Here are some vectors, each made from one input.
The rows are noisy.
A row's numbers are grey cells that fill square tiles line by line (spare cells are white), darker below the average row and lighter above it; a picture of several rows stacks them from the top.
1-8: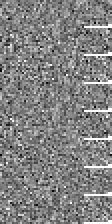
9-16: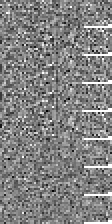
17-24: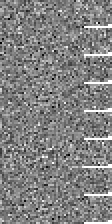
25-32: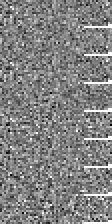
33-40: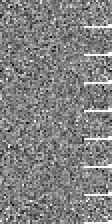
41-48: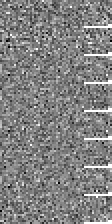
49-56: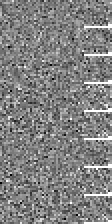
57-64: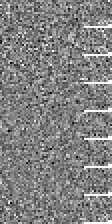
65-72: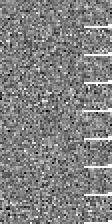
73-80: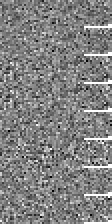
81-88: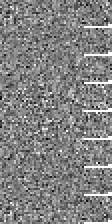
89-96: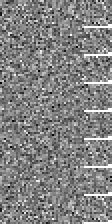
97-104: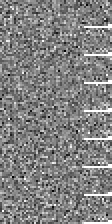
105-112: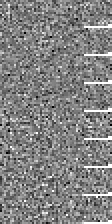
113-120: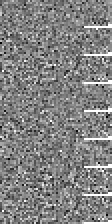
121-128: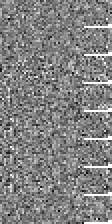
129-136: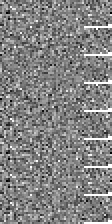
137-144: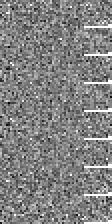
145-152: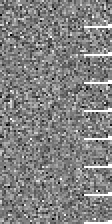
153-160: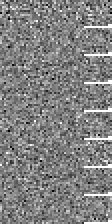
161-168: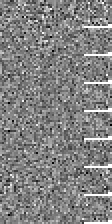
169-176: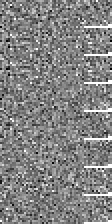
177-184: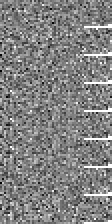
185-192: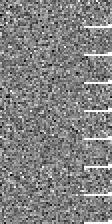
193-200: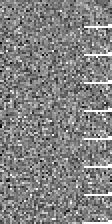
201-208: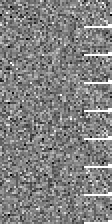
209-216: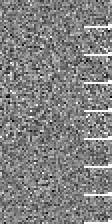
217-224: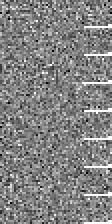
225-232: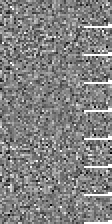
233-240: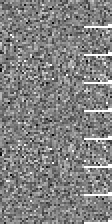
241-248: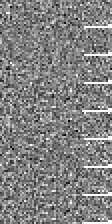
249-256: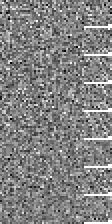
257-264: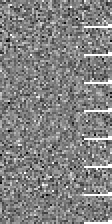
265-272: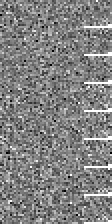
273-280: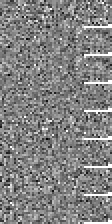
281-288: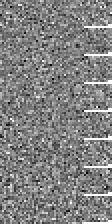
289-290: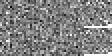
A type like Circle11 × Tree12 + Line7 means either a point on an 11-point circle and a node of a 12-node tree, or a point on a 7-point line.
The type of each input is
(Label4 × Label4 × Label4 + Unit) × (Line7 + Line9).
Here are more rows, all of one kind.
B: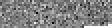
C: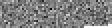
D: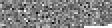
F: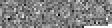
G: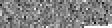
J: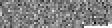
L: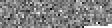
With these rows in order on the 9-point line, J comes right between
C and G.
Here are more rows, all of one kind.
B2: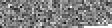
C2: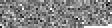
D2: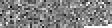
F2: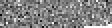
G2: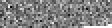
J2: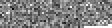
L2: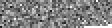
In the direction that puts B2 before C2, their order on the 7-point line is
J2, B2, G2, L2, F2, C2, D2.
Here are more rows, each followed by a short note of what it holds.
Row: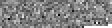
three labels (each one of 4) and a point on a 9-point line
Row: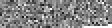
a point on a 7-point line
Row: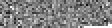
a point on a 9-point line
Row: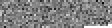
three labels (each one of 4) and a point on a 9-point line
